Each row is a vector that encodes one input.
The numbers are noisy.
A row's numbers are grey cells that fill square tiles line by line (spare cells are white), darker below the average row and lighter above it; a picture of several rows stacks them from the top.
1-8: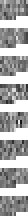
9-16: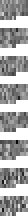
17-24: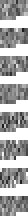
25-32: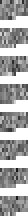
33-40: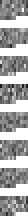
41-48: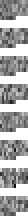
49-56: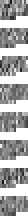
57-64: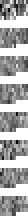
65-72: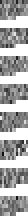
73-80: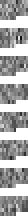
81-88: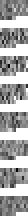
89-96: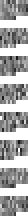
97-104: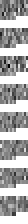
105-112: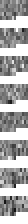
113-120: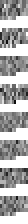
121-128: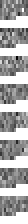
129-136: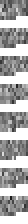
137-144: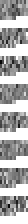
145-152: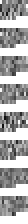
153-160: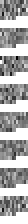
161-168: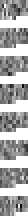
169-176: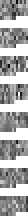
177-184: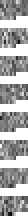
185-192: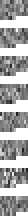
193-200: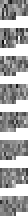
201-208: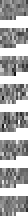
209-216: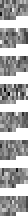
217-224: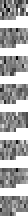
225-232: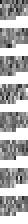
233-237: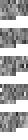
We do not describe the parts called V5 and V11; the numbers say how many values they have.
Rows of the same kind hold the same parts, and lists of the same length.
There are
3 kinds of row.
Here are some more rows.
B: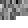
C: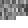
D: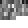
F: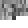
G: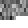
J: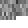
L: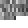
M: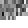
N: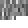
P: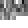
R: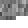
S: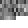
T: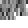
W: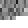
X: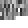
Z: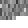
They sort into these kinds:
B, F, J, S, W, Z
C, D, G, L, N, P, R
M, T, X

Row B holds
a point on a 9-point circle, a point on a 9-point line and a true/false value.
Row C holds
a point on a 9-point circle, a true/false value and a value of V11.
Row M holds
a value of V5.
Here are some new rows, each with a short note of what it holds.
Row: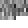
a point on a 9-point circle, a point on a 9-point line and a true/false value
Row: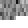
a point on a 9-point circle, a point on a 9-point line and a true/false value
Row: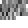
a value of V5
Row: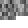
a point on a 9-point circle, a true/false value and a value of V11
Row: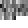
a point on a 9-point circle, a true/false value and a value of V11
